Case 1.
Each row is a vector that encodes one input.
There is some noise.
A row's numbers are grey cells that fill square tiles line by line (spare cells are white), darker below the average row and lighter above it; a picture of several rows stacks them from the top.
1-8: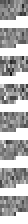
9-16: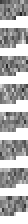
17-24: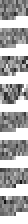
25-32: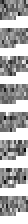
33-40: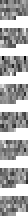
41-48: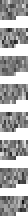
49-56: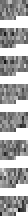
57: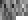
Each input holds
three true/false values.
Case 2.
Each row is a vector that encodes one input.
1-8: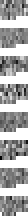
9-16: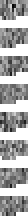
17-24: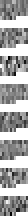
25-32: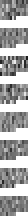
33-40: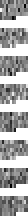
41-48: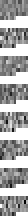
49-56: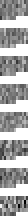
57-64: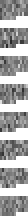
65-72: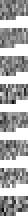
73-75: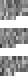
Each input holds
either a fixed value, or four true/false values.
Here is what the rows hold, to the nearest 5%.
About 10% of them hold a fixed value. The rest hold four true/false values.
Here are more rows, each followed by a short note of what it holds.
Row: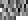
a fixed value
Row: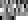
a fixed value
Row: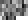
four true/false values
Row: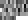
a fixed value
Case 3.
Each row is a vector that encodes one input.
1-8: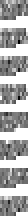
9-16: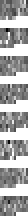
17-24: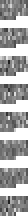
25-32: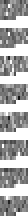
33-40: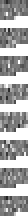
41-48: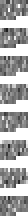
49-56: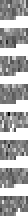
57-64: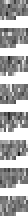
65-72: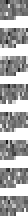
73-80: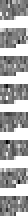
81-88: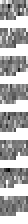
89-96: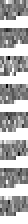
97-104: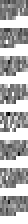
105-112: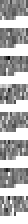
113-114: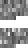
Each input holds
either a fixed value, or four true/false values.
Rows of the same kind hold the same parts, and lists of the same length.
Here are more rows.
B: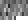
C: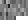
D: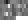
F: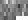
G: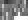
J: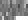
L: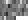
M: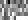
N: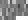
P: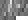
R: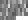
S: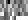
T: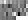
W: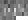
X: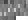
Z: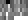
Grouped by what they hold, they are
B, C, D, F, G, J, L, N, P, R, T, W, X, Z
M, S

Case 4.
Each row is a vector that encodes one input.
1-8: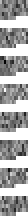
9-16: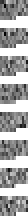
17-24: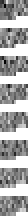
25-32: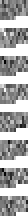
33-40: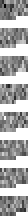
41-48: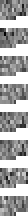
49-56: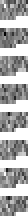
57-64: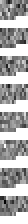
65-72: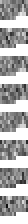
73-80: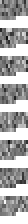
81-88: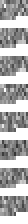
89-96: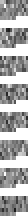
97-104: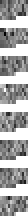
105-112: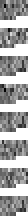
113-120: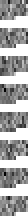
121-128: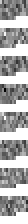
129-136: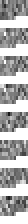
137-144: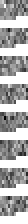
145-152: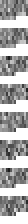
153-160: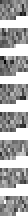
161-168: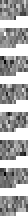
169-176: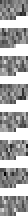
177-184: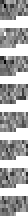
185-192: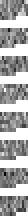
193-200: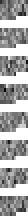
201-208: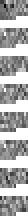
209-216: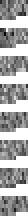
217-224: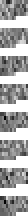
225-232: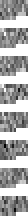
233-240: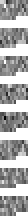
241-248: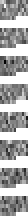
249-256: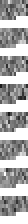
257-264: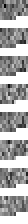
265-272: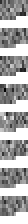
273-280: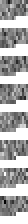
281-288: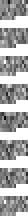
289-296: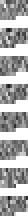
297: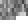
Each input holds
three true/false values.
